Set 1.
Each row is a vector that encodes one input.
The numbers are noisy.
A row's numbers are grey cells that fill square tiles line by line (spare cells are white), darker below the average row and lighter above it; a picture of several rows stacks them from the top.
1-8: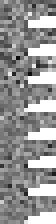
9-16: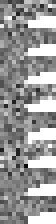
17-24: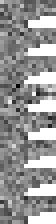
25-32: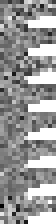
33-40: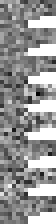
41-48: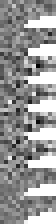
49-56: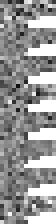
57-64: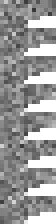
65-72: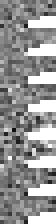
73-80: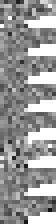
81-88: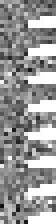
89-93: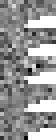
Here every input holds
either a point on a 5-point line and three true/false values, or a point on a 6-point line.
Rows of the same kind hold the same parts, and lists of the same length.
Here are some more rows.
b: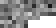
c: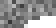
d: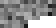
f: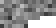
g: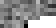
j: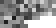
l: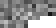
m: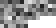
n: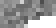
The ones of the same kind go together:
b, c, d, f, g, l, n
j, m

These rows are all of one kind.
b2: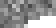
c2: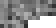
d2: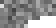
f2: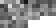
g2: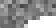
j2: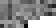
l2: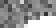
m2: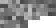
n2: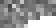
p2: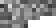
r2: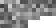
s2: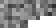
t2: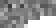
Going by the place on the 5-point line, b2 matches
l2, n2 and t2.
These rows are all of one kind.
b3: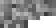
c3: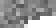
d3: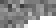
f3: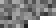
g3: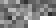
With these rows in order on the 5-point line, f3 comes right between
b3 and g3.
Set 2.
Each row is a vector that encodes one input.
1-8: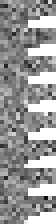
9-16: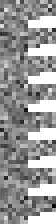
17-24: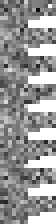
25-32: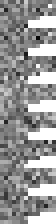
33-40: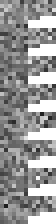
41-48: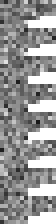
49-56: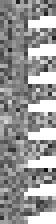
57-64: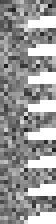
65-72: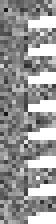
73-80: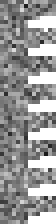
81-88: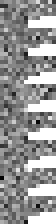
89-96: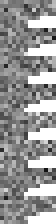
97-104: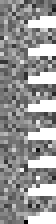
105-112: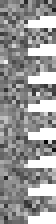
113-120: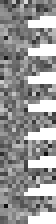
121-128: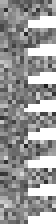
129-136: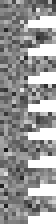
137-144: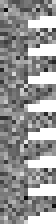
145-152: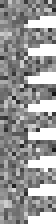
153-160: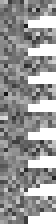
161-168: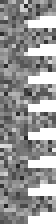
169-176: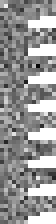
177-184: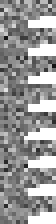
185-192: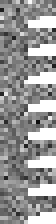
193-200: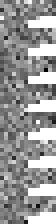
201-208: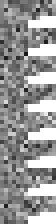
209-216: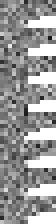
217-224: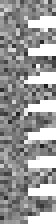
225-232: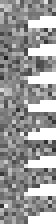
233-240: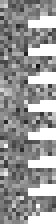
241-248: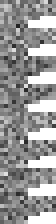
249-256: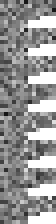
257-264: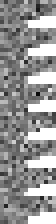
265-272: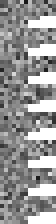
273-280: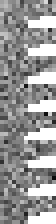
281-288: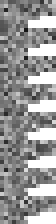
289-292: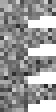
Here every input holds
either a point on a 16-point line, or a list of up to two points on a 5-point line.
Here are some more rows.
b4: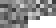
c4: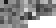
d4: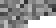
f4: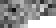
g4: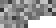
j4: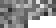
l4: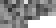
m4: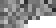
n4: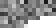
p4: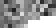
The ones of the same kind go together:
b4
c4, g4, l4
d4, j4, m4, n4
f4, p4

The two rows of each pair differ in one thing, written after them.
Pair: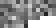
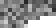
the place on the 5-point line in item 1 of the list
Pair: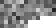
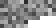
the place on the 5-point line in item 1 of the list
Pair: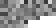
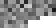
the place on the 5-point line in item 2 of the list
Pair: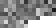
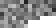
the place on the 5-point line in item 2 of the list
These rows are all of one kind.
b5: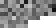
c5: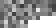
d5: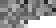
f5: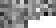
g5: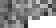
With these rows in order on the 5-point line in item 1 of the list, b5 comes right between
d5 and f5.
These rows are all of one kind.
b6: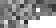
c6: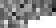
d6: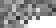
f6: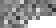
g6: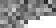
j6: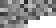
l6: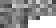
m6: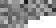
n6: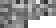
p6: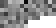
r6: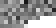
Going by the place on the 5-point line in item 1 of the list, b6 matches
c6, d6 and f6.
